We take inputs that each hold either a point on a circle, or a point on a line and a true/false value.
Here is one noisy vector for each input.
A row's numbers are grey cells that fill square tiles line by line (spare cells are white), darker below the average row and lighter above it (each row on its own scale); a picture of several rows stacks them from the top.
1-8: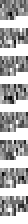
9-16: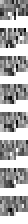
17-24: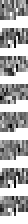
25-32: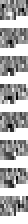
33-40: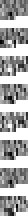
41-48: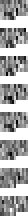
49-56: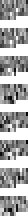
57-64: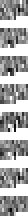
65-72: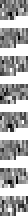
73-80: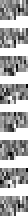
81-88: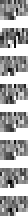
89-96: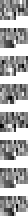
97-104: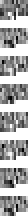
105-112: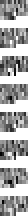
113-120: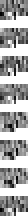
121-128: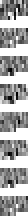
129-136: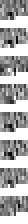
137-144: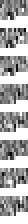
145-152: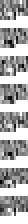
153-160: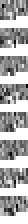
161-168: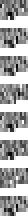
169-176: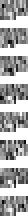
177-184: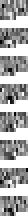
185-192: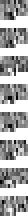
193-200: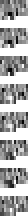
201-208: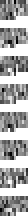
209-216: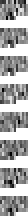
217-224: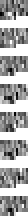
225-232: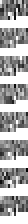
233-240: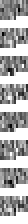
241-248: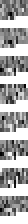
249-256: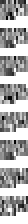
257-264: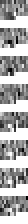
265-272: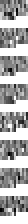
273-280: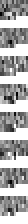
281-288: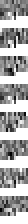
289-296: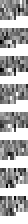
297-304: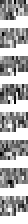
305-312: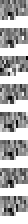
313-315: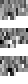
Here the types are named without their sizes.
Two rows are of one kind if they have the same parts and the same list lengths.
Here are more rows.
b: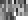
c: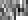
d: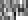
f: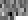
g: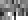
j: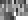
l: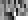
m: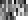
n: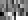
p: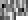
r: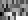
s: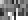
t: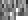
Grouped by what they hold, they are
b, f, j, l, m
c, d, g, n, p, r, s, t

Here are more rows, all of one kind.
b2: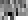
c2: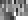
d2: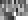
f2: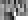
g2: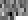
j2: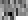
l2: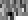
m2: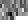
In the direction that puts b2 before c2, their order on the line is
g2, m2, l2, b2, j2, f2, d2, c2.
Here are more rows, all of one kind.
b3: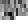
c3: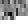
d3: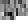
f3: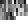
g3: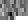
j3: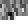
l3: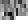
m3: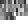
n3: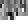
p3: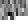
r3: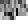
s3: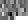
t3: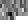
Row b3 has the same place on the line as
d3, l3 and r3.
